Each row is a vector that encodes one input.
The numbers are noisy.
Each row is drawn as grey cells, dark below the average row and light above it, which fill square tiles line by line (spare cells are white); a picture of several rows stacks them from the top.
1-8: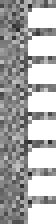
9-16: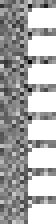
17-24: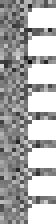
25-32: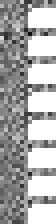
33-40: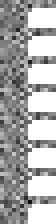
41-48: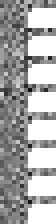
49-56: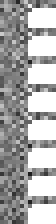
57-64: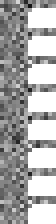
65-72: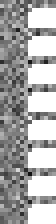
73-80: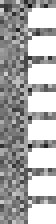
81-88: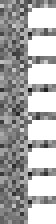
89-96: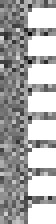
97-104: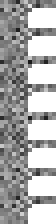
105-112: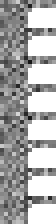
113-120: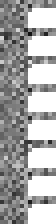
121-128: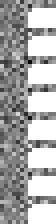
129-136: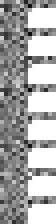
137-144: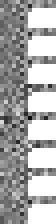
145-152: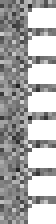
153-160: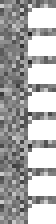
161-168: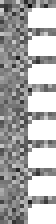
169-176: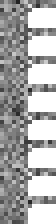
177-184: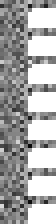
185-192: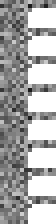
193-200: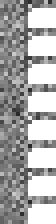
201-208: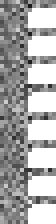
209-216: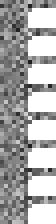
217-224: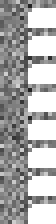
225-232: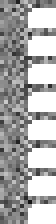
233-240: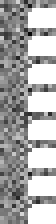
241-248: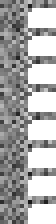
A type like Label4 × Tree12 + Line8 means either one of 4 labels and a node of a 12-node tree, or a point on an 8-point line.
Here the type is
Bool × Line14.
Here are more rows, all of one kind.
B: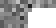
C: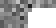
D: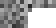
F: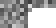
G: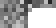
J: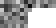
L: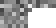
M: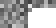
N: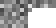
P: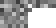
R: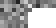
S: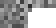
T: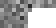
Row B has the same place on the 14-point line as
C and N.
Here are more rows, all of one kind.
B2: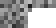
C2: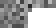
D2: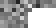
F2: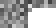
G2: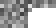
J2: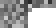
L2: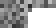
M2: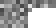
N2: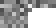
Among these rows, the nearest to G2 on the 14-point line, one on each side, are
F2 and M2.
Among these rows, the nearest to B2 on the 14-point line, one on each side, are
D2 and L2.
